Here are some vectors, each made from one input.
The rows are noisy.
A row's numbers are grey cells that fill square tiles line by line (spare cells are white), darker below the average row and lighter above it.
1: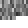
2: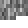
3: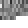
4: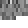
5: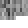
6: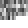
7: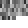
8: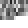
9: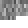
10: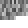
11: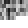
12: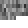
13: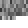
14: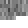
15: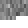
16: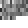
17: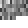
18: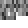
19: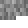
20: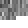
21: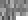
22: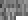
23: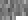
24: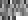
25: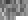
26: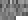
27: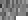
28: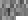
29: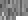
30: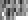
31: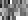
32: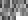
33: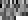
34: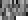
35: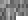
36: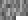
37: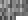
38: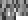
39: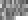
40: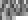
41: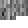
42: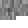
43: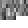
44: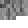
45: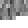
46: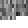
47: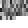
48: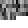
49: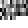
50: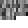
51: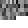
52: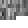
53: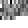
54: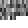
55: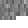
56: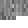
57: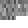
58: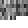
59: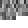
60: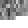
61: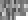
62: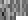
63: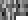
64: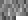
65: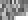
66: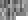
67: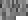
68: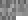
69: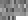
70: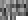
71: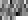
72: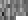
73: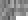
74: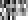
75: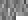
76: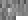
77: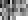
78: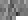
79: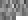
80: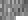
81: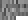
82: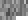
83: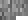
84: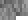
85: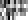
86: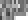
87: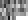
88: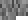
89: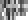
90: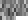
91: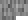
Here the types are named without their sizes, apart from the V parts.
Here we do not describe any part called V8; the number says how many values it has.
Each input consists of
a true/false value, together with either a point on a line, or a value of V8.
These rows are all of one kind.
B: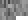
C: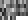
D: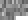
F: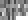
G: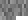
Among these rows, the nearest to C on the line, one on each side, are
B and F.
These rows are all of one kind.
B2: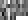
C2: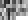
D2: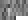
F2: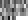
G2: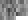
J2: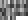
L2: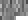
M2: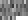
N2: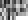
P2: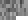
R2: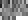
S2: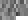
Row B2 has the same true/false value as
D2, F2 and L2.
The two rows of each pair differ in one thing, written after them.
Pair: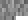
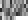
the true/false value
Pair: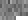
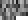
the place on the line
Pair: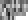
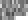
the place on the line
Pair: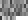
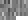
the place on the line
